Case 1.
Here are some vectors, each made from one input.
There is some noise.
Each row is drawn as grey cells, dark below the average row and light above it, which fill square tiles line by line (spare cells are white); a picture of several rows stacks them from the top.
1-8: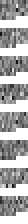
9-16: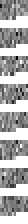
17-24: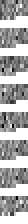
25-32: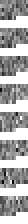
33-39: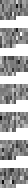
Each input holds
one of 4 labels and one of 6 labels.
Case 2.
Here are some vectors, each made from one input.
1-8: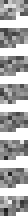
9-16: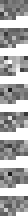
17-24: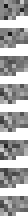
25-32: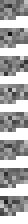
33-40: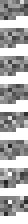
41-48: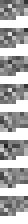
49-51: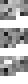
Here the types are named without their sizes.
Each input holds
a label, together with either a fixed value, or a node of a tree.
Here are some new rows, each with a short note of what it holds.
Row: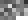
a label
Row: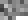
a label
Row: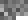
a label and a node of a tree
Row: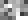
a label
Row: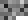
a label and a node of a tree
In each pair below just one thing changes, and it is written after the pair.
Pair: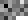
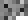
the node of the tree
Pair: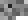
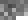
the label
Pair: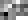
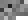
the label
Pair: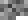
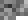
the node of the tree
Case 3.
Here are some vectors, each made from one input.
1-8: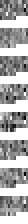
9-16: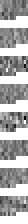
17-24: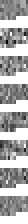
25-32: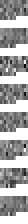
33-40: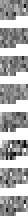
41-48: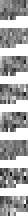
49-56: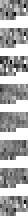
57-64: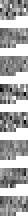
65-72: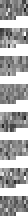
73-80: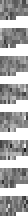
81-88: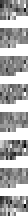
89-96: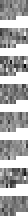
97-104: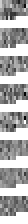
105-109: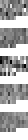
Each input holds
either a point on an 8-point line, or a point on a 10-point line.
